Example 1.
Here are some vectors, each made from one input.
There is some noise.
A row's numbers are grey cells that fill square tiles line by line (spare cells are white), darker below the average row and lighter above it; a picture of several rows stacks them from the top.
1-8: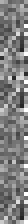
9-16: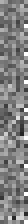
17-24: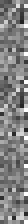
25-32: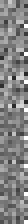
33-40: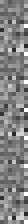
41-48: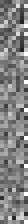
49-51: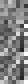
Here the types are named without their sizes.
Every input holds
a point on a line.
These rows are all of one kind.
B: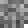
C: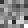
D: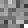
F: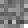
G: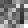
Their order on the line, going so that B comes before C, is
G, F, B, D, C.
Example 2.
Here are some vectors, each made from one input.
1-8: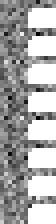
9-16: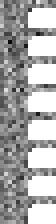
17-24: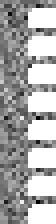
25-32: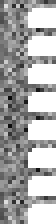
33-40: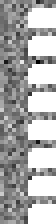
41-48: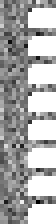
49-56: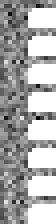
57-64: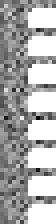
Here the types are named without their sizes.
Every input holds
a point on a circle.
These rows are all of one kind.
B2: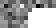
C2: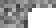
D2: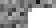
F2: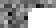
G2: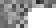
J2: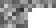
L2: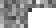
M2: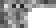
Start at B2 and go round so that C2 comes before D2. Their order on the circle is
B2, L2, C2, J2, M2, G2, D2, F2.
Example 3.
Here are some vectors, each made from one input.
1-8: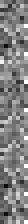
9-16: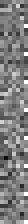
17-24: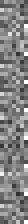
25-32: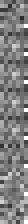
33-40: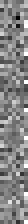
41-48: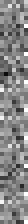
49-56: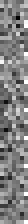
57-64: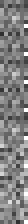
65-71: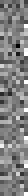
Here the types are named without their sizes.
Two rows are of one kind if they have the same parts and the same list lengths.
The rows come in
2 kinds.
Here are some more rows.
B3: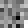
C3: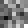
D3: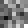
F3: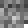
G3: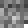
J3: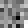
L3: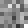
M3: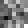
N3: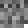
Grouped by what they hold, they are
B3, F3, G3, J3, L3, N3
C3, D3, M3

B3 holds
a point on a circle.
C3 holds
a fixed value.
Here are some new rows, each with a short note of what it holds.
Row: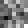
a fixed value
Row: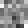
a point on a circle
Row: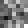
a fixed value
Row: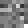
a point on a circle
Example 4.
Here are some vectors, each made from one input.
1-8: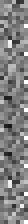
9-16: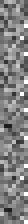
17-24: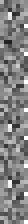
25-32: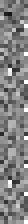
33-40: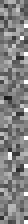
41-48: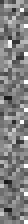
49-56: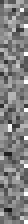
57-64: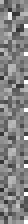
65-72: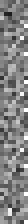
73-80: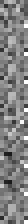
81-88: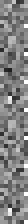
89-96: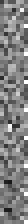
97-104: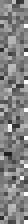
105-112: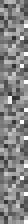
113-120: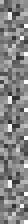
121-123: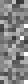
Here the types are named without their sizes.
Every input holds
a label.
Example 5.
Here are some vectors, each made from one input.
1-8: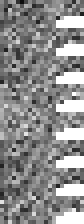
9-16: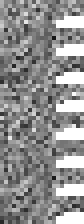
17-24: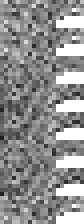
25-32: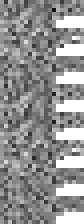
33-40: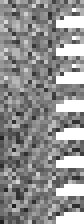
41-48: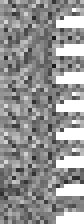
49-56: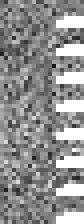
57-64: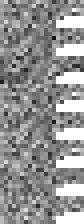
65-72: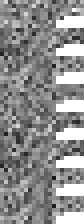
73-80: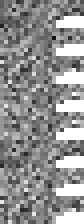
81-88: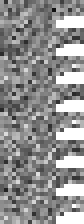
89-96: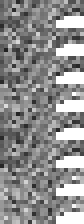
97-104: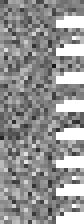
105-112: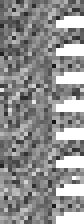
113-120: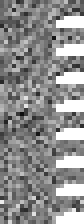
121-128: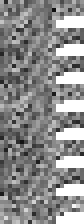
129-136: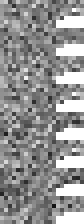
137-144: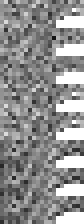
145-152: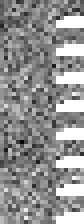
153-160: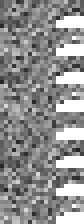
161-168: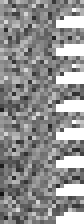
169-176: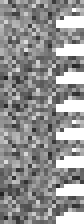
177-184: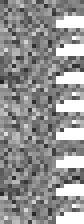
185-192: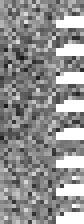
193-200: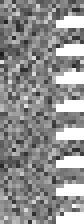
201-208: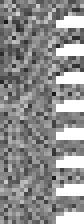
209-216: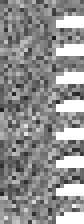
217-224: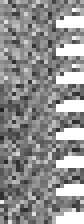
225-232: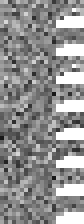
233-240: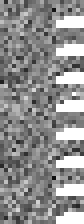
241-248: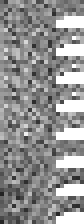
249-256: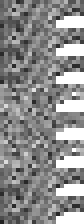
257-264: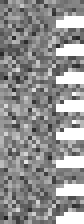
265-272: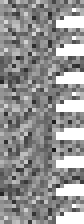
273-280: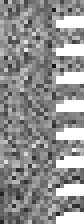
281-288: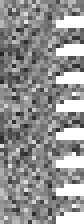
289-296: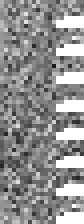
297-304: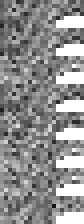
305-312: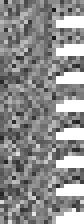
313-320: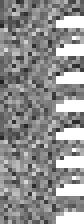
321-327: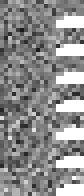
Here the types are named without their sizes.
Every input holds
a point on a line.
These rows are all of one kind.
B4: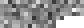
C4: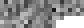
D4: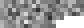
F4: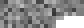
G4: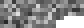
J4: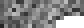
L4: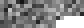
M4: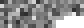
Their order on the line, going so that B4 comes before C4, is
B4, D4, C4, F4, M4, G4, J4, L4.
